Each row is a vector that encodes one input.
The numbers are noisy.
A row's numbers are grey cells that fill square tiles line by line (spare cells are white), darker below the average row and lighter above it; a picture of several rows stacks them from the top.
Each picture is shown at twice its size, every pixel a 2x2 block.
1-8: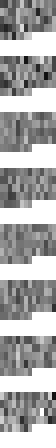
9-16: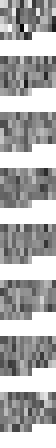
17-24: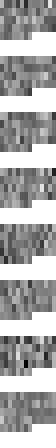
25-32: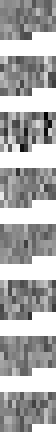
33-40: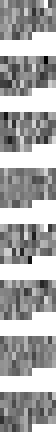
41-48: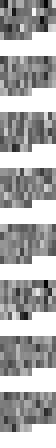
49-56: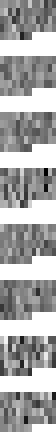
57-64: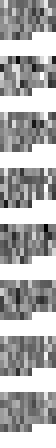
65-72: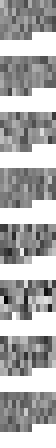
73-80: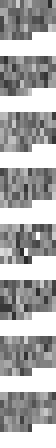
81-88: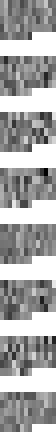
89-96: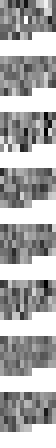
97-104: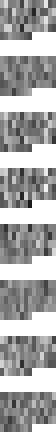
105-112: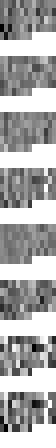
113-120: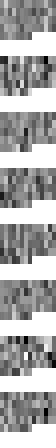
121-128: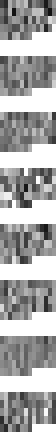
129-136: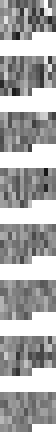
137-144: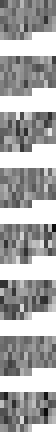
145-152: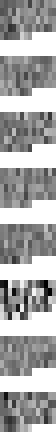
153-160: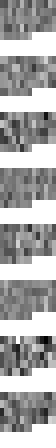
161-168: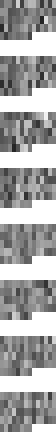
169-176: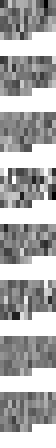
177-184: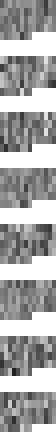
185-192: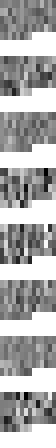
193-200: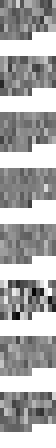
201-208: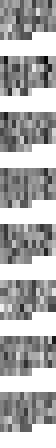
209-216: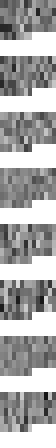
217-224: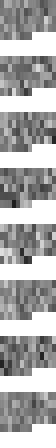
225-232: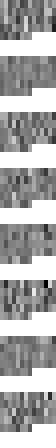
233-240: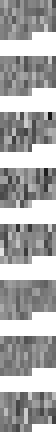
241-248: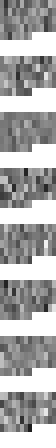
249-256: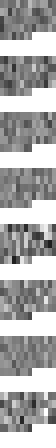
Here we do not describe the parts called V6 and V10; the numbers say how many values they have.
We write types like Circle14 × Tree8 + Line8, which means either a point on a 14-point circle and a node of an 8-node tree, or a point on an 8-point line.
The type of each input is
Bool × V10 + Line5 × (Line9 + V6).
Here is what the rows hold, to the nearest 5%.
About 60% of them hold a point on a 5-point line, together with either a point on a 9-point line, or a value of V6. The rest hold a true/false value and a value of V10.
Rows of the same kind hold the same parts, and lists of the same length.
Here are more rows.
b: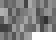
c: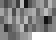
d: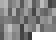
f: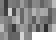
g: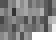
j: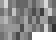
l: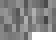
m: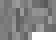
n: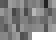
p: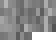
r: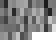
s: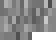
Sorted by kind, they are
b, c, d, f, n
g, l, m, r
j, p, s

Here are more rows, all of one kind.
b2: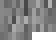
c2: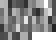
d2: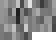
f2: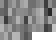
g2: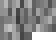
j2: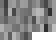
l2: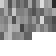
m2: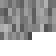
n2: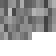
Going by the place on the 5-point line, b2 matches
f2, l2 and n2.
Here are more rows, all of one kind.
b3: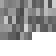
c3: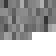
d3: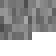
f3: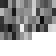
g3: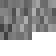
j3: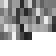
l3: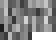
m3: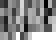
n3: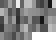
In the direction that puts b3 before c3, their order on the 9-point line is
b3, n3, c3, f3, l3, j3, g3, d3, m3.
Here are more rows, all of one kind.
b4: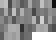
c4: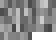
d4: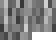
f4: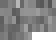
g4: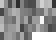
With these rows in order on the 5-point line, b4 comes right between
c4 and f4.
